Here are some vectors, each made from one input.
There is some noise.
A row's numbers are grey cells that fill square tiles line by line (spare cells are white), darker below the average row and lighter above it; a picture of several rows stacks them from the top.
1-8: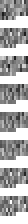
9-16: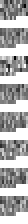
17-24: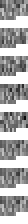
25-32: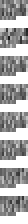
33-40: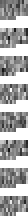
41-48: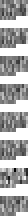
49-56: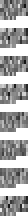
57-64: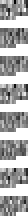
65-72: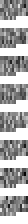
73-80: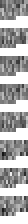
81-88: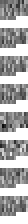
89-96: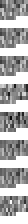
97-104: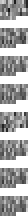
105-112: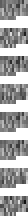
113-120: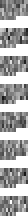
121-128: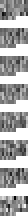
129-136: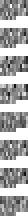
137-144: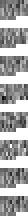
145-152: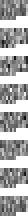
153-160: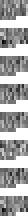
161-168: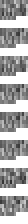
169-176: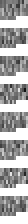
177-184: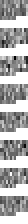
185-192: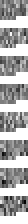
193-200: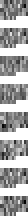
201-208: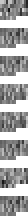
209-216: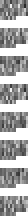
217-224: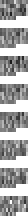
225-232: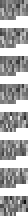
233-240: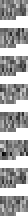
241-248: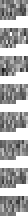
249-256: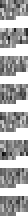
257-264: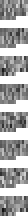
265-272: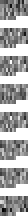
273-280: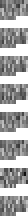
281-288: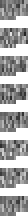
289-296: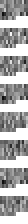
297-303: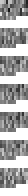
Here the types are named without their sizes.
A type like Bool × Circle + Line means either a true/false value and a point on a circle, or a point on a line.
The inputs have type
Label.
